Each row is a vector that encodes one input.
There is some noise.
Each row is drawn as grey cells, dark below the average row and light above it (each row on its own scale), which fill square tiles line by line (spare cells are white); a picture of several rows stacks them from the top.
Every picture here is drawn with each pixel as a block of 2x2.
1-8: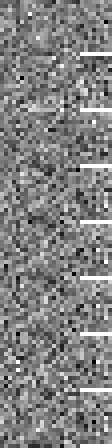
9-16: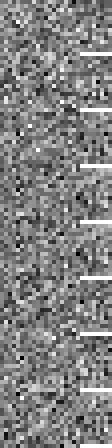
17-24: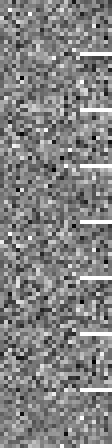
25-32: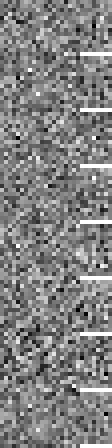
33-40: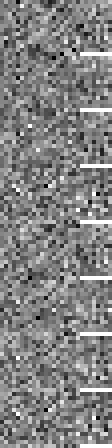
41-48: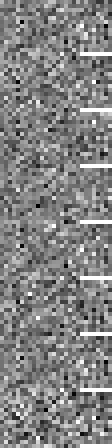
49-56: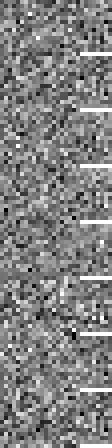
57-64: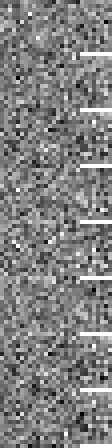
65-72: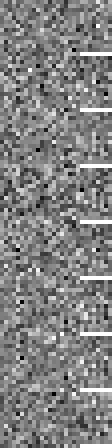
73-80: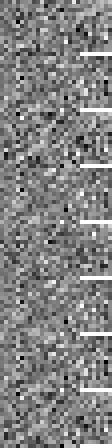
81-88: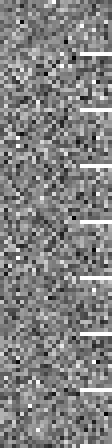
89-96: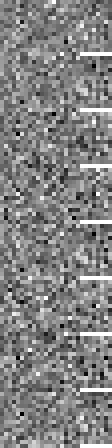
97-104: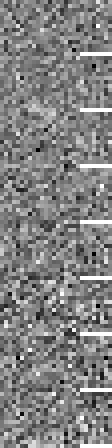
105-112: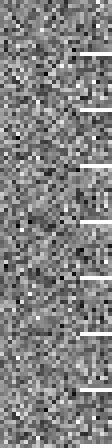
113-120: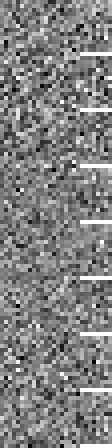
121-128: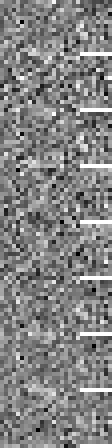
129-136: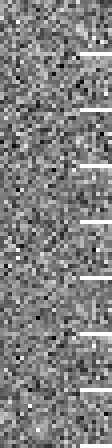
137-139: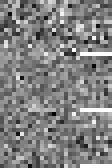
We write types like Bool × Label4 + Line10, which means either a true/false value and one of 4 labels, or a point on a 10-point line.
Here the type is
Bool × Tree16.
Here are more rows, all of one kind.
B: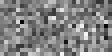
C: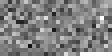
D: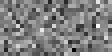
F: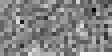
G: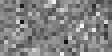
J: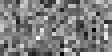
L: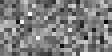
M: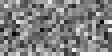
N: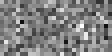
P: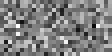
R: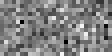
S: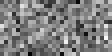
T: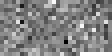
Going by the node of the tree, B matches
C, N and R.
